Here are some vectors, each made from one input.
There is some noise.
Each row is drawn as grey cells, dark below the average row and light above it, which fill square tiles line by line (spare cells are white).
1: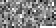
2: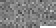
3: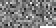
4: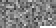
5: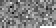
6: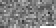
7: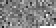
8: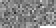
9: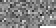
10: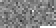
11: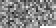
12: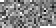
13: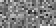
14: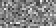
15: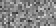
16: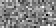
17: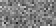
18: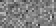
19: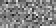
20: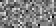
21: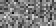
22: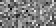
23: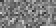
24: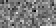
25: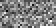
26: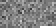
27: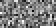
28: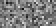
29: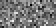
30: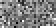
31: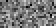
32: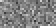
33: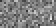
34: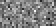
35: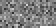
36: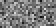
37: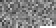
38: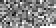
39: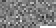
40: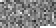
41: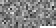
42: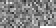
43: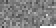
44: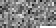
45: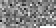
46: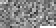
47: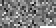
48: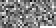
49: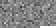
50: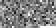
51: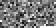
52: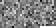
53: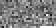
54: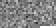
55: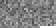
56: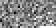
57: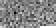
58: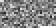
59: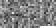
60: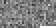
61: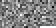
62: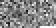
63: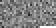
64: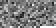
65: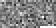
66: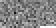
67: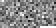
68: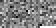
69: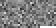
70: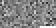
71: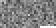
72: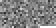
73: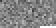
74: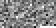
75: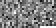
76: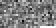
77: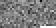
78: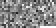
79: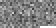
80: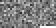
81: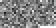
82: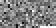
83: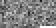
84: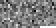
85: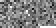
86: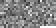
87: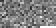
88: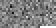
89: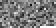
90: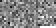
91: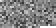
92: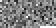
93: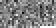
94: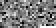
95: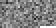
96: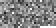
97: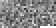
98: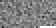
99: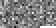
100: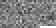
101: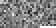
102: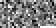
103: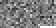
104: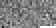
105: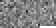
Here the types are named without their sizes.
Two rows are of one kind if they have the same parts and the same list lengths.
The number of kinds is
2.
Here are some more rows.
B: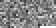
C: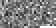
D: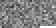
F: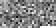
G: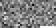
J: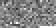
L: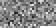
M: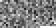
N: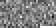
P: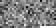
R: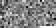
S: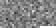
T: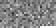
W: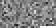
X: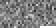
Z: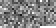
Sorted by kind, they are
B, D, G, J, N, P, R, T, W, X
C, F, L, M, S, Z

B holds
a point on each of two lines.
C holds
a label and a point on a line.
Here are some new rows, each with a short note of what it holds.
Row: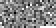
a label and a point on a line
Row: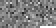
a point on each of two lines
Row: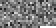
a point on each of two lines
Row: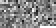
a label and a point on a line
